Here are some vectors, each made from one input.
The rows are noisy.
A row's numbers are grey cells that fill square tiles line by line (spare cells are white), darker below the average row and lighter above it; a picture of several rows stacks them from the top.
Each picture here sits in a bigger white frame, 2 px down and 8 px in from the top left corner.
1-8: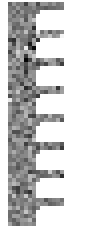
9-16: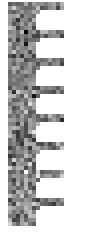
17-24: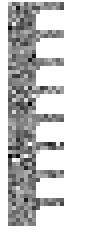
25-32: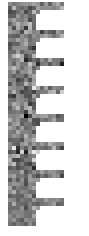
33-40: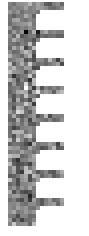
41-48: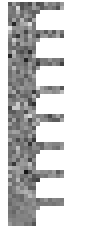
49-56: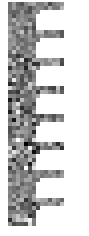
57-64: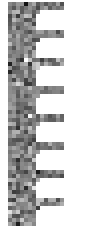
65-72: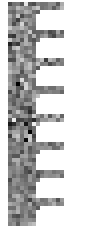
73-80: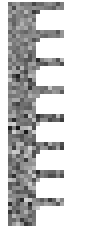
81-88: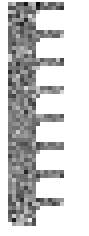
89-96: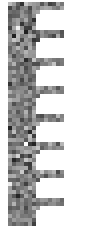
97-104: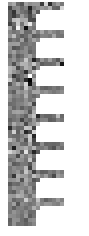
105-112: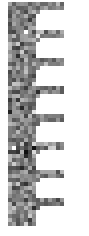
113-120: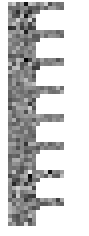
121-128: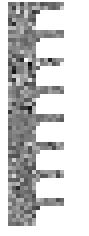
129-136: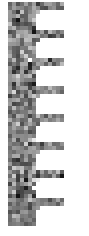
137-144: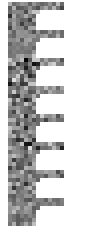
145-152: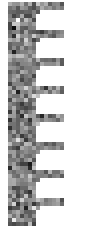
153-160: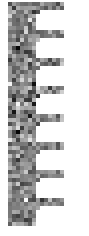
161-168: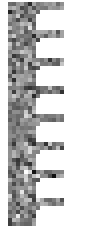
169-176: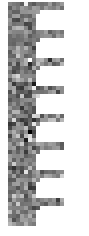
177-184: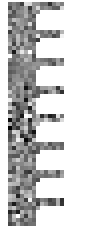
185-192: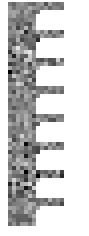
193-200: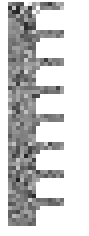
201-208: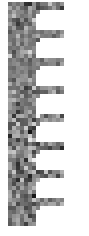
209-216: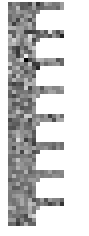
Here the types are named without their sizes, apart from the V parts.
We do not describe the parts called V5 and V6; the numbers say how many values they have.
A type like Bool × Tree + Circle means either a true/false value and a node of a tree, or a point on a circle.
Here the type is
(Bool × V5 + Unit) × Line × (Tree + V6).
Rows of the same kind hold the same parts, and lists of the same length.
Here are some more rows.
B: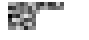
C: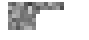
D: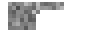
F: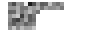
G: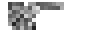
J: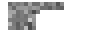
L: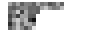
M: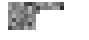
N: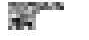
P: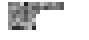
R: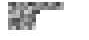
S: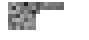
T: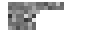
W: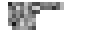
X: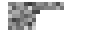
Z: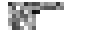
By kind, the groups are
B, F, G, M, P, S, T, W, Z
C
D, J, N, X
L, R

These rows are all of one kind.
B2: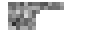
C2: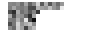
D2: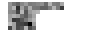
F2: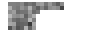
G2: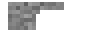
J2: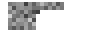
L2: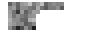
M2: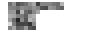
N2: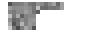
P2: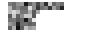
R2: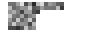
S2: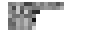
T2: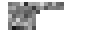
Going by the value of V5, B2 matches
J2 and T2.
